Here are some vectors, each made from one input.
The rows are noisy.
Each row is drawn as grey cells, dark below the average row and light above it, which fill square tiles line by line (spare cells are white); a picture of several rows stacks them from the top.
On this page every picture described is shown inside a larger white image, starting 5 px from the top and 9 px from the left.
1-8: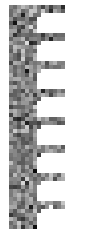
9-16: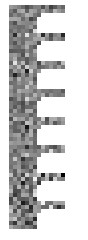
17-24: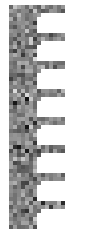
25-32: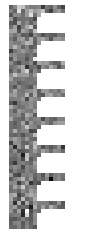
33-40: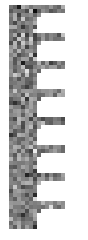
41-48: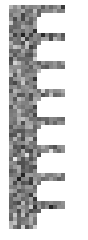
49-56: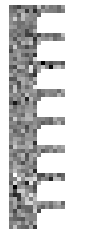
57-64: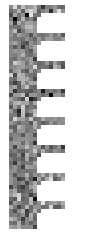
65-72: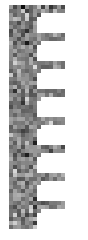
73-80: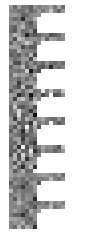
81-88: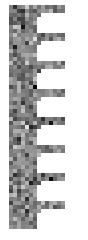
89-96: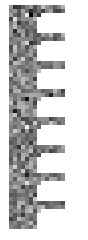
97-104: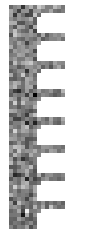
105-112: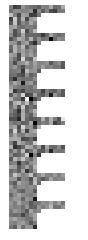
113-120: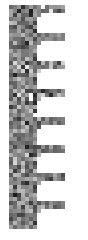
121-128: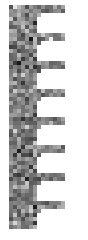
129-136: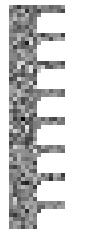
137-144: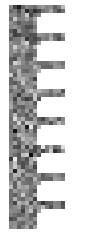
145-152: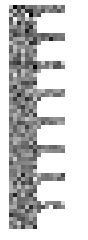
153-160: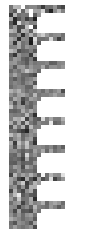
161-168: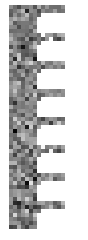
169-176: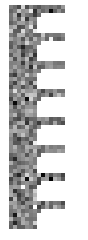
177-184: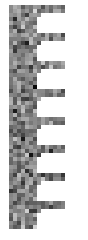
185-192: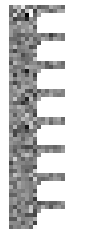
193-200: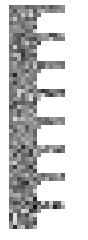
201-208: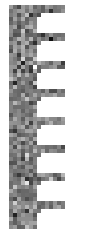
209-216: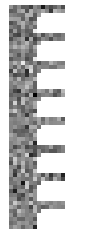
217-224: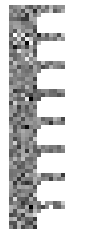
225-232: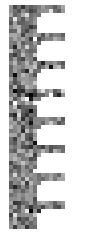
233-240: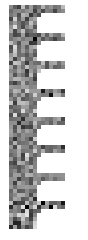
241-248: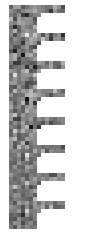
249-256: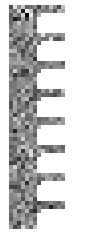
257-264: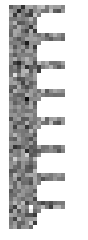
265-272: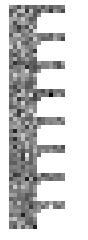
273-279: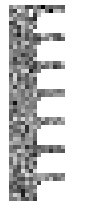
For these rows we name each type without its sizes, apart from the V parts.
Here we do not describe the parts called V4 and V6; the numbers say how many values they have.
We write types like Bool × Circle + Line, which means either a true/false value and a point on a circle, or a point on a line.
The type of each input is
Bool × Bool × Bool × Line × V4 × V6.
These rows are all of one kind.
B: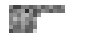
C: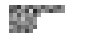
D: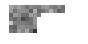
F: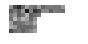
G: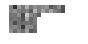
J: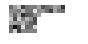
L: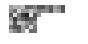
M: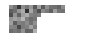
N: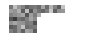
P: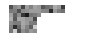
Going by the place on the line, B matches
C, F and M.
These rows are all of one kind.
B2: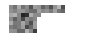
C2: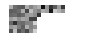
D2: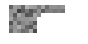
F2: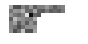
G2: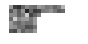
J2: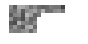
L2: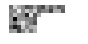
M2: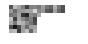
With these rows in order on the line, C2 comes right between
G2 and J2.
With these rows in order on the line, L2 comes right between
B2 and D2.
